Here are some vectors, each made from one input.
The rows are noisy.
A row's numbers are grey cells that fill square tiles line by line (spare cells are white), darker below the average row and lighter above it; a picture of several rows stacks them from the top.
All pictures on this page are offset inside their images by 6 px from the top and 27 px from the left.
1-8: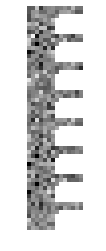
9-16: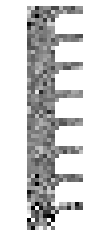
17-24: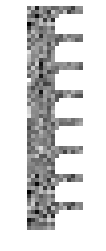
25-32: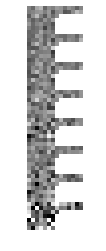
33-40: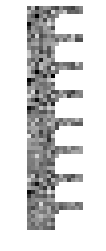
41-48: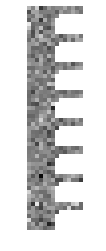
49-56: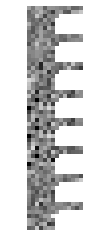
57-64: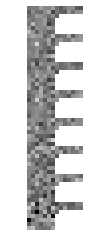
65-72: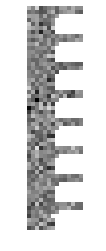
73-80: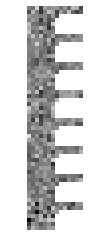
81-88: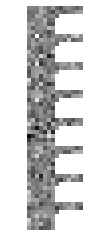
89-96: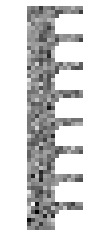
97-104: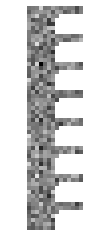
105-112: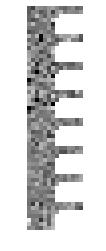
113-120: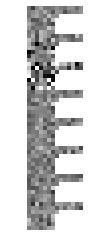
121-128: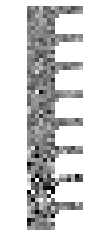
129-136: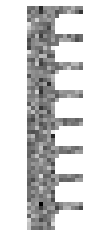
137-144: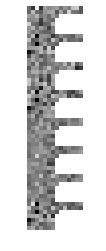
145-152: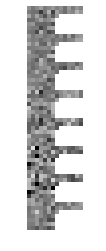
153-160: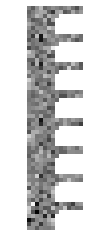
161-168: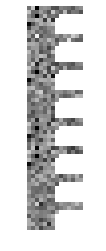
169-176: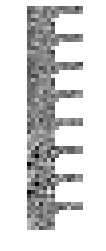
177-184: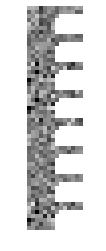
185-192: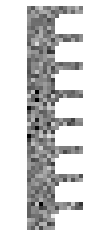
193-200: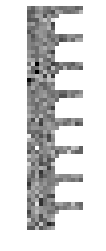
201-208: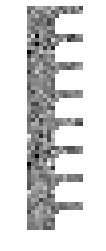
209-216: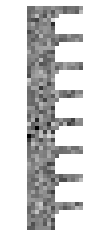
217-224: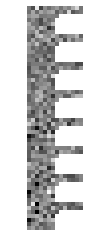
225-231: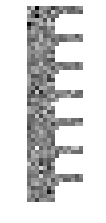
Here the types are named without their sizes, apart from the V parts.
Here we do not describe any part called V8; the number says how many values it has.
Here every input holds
a list of items, each a point on a line and a value of V8.
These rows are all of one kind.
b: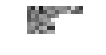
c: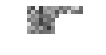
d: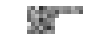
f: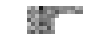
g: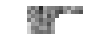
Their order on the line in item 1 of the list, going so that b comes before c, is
b, f, c, d, g.
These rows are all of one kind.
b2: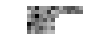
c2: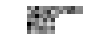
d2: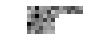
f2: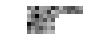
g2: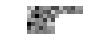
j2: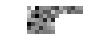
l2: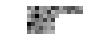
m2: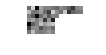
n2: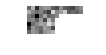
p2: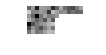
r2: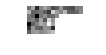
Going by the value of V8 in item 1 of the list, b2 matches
d2, f2, l2 and p2.
